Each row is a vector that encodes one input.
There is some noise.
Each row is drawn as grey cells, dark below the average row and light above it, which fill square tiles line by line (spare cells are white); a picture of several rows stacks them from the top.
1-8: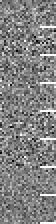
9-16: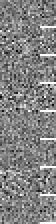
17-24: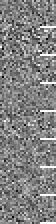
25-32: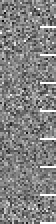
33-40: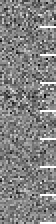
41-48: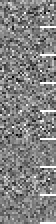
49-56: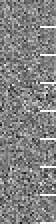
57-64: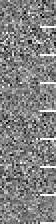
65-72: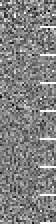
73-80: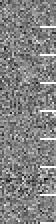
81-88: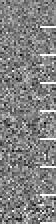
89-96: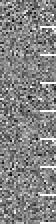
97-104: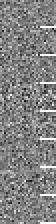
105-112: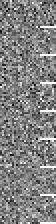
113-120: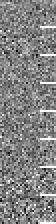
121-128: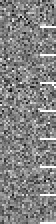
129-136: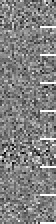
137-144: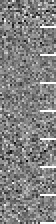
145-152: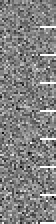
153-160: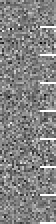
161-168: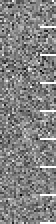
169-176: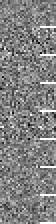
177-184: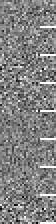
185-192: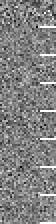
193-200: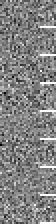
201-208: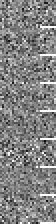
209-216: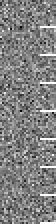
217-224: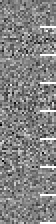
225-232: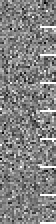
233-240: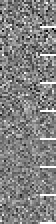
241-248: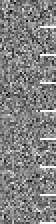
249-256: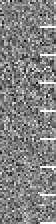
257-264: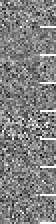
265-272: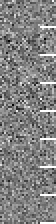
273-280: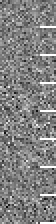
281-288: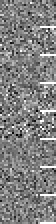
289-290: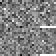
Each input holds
a point on a 12-point line.
